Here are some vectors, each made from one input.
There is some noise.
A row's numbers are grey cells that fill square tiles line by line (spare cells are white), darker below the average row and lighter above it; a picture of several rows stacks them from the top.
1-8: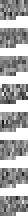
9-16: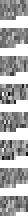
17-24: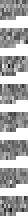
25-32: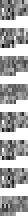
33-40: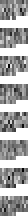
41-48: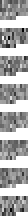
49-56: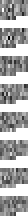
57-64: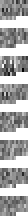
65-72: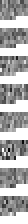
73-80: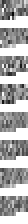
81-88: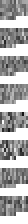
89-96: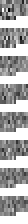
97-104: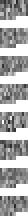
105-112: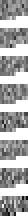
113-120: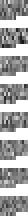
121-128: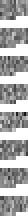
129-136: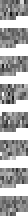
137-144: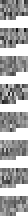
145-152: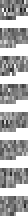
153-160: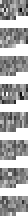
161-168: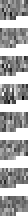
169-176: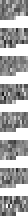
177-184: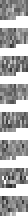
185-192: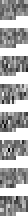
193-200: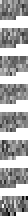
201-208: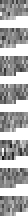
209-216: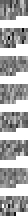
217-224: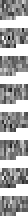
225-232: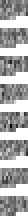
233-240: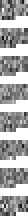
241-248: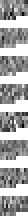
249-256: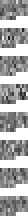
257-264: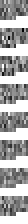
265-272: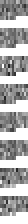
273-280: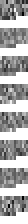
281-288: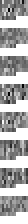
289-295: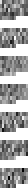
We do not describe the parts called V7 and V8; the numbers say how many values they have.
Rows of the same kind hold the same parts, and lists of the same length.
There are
6 kinds of row.
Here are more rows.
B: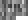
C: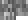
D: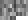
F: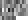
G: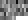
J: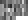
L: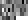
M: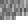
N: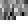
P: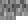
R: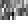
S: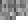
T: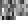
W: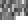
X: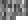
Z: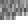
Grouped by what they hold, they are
B, J, M, W, X, Z
C
D, P, S
F, L, T
G
N, R

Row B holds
four true/false values, a value of V7 and a value of V8.
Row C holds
a point on a 4-point line and a value of V7.
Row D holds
a point on a 4-point line, four true/false values and a value of V7.
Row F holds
a point on a 4-point line and a point on a 9-point line.
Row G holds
a value of V7 and a value of V8.
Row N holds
a point on a 9-point line and a value of V8.
